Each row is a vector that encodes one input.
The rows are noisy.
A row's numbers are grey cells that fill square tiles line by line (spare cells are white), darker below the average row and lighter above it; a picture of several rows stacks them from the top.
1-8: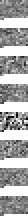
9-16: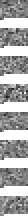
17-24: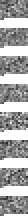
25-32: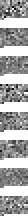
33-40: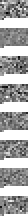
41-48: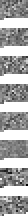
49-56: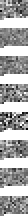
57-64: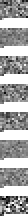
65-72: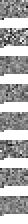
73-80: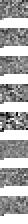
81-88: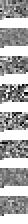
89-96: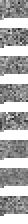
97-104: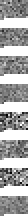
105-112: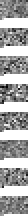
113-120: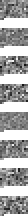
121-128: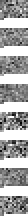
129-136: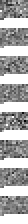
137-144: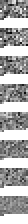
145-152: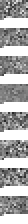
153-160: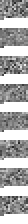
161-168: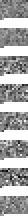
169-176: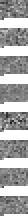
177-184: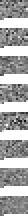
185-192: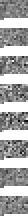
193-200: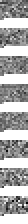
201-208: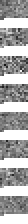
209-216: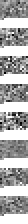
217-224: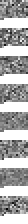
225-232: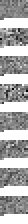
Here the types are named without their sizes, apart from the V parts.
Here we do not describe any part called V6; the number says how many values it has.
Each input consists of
a point on a circle and a true/false value, together with a list of values of V6.
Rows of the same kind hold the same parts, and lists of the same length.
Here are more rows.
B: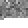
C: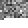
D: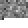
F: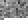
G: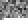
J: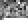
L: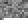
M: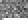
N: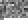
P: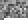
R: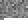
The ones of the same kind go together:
B, G, M, N
C, J, R
D, F, L, P

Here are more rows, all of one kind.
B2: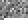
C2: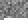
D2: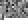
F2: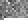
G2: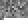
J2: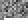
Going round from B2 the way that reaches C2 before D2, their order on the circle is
B2, C2, G2, F2, D2, J2.
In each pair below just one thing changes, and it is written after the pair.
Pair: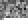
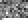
the value of V6 in item 2 of the list
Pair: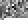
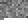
the value of V6 in item 1 of the list
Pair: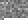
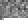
the value of V6 in item 2 of the list
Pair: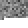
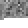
the place on the circle
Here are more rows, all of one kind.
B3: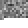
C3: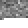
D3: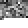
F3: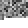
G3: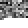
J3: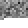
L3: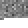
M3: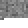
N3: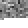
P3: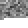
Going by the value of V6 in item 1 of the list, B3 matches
C3, G3, J3 and N3.
